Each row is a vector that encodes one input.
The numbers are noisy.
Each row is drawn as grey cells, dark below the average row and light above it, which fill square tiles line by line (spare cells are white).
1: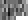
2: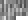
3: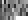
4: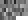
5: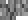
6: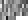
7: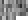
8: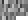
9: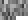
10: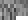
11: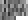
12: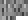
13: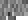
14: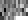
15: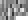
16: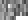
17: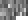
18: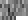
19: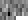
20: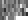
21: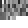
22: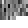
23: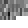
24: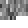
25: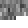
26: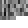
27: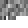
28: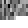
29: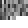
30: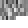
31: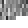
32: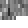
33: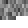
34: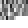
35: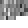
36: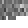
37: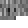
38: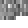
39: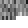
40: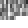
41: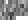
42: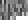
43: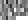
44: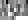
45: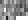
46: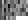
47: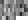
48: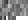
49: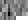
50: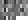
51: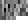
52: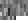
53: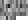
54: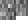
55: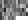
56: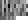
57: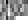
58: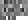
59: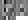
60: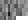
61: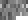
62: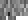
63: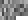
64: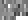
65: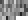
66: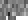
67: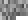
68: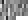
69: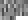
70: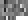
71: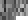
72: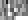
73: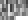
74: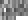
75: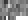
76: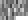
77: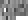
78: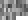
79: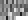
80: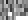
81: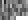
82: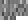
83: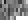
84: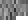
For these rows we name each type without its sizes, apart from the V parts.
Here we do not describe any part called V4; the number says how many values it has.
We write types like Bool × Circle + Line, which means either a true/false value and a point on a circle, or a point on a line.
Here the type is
Line × (Line + V4).
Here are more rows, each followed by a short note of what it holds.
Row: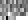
a point on each of two lines
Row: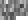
a point on each of two lines
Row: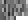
a point on each of two lines
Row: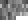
a point on a line and a value of V4
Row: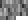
a point on each of two lines
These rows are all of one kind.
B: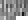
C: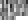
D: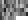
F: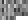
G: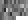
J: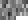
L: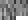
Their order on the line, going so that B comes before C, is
D, G, J, L, F, B, C.
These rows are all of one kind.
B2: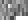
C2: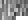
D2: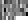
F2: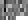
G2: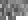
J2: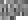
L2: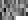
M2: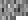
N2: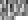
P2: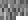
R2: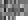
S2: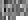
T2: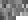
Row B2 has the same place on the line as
J2 and M2.
